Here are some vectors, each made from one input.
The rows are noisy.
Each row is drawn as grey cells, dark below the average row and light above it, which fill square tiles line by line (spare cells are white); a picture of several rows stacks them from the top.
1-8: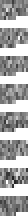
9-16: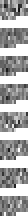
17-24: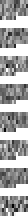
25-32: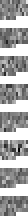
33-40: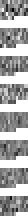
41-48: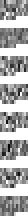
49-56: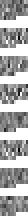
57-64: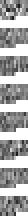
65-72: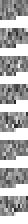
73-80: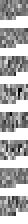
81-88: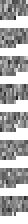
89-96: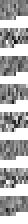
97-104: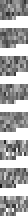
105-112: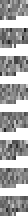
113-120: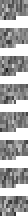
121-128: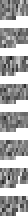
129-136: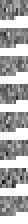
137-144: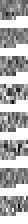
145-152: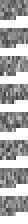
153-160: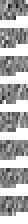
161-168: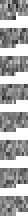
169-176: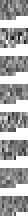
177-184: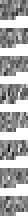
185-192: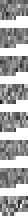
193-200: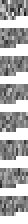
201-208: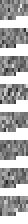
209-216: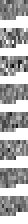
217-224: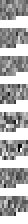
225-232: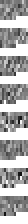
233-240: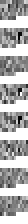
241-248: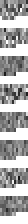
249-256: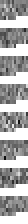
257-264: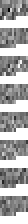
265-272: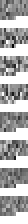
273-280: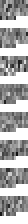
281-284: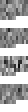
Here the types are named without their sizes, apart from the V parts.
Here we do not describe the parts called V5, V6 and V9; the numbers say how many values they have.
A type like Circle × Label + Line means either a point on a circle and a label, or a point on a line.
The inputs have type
Bool × Line × ((Line + V9) × V6 + V5).
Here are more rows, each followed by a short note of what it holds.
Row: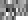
a point on a line, a true/false value and a value of V5
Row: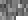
a point on a line, a true/false value, a value of V6 and a value of V9
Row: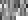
a point on each of two lines, a true/false value and a value of V6
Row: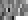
a point on each of two lines, a true/false value and a value of V6
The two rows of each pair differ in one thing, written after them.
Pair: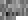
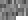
the value of V6
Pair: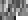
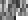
the value of V6
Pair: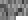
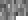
the value of V9
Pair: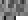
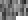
the place on the line
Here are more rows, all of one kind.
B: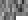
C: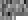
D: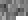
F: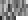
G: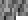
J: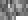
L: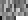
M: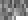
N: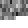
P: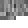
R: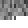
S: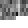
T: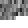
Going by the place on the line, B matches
F and G.
